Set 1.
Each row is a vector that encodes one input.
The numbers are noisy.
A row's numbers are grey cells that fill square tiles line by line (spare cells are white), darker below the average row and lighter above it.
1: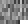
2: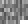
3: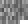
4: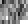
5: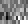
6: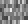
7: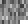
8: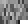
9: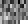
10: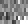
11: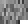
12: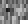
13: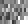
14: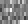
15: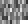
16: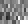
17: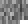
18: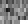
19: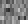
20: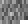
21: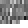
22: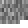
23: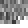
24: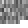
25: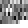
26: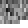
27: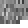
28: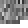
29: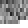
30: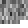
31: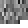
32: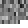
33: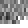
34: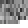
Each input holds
one of 6 labels.
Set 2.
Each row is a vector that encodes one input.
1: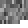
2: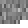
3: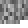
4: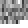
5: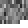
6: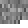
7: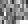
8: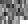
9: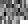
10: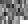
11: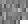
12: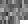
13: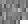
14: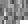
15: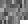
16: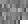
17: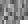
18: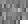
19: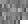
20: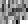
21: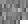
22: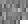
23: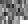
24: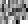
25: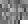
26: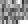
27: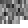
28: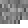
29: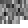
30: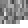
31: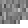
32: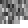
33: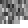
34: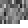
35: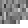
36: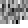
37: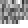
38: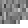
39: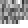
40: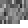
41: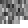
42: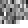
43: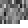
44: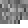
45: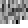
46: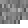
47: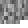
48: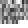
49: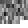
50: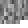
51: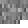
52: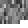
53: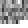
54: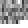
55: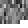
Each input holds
a point on a 6-point line.
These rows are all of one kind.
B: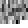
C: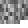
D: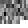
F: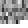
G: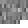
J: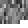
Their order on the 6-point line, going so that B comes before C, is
B, F, C, G, J, D.
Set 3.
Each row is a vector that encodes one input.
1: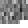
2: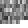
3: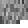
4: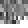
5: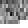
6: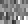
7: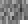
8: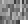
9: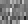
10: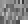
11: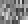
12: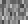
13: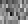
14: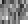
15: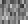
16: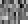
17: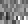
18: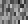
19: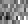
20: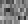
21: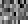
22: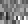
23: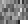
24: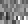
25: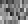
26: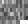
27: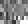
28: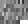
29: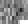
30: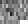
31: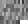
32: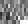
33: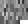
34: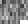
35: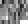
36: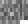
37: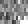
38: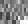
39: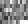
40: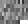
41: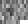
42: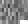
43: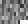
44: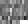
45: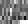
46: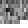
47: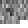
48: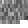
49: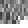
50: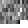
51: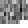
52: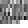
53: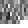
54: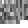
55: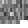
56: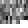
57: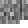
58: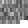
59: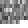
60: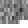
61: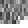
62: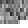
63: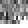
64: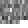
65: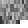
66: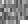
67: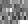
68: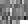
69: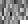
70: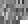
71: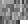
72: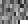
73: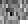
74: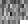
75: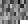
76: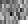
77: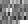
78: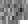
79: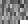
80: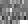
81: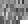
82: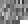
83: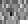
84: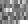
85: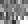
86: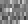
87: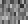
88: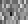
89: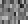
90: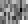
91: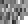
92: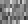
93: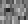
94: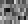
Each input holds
one of 6 labels.
